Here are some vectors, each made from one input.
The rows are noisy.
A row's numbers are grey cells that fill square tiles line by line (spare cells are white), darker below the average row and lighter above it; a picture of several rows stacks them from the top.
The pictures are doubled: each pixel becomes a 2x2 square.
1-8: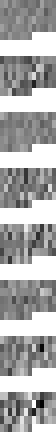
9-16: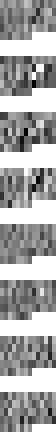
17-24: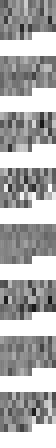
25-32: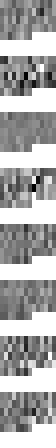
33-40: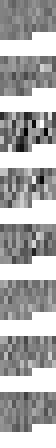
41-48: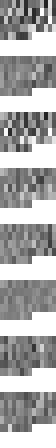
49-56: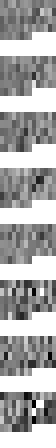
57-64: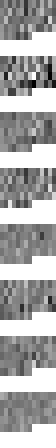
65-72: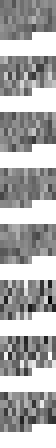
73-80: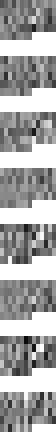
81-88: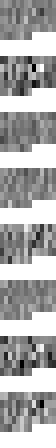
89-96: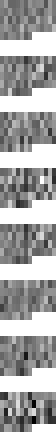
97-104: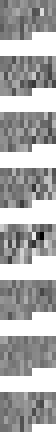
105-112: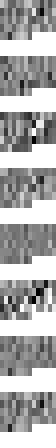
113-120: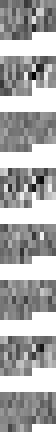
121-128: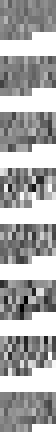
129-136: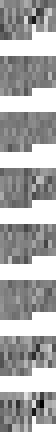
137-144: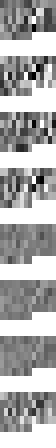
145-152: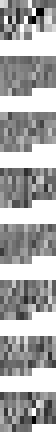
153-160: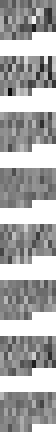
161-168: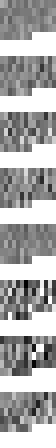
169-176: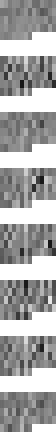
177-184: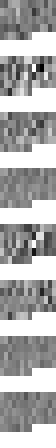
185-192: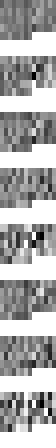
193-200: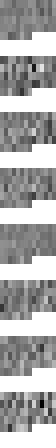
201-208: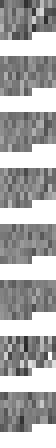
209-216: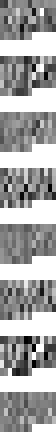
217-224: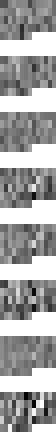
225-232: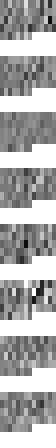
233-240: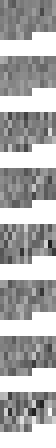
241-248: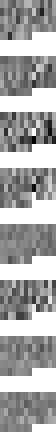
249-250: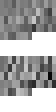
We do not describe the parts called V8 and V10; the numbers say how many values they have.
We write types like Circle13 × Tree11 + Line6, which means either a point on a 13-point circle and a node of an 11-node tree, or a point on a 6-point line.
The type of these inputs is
Label7 × (Line11 + V8) + V10.
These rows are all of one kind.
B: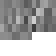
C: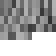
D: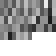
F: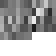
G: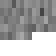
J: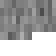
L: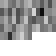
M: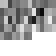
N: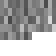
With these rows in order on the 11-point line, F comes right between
B and L.
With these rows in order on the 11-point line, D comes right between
B and M.
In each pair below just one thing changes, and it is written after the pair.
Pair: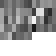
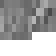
the label
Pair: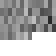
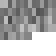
the value of V8
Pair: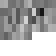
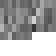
the value of V8
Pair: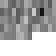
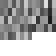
the label
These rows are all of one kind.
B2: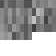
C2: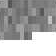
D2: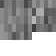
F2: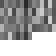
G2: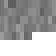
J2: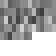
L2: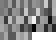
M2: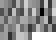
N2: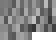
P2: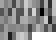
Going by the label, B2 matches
C2, G2, M2 and N2.
